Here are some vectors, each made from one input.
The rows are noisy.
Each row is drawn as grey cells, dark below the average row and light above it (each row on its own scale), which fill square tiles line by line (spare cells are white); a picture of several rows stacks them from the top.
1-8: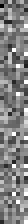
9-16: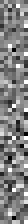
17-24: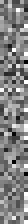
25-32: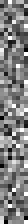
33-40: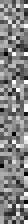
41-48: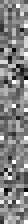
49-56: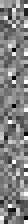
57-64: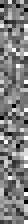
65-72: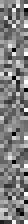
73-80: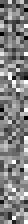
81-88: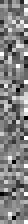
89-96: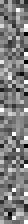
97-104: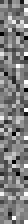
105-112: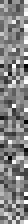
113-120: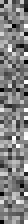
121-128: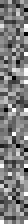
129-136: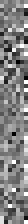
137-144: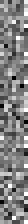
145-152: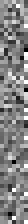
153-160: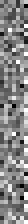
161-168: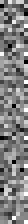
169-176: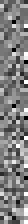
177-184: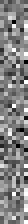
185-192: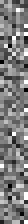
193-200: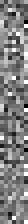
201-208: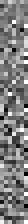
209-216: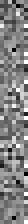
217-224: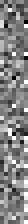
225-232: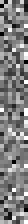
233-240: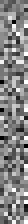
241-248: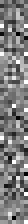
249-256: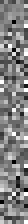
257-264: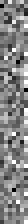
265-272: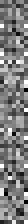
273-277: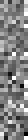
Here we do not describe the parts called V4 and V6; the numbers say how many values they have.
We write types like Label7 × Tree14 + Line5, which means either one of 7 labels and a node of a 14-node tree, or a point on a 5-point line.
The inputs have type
Bool × V4 + (Label7 + Tree8) × V6.
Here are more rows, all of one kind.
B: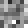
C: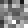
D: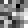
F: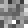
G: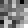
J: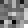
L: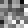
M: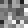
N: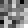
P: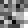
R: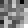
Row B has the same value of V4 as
D and F.
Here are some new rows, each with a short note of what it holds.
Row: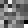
a node of an 8-node tree and a value of V6
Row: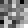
a true/false value and a value of V4
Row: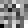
one of 7 labels and a value of V6
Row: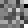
a node of an 8-node tree and a value of V6
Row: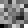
one of 7 labels and a value of V6
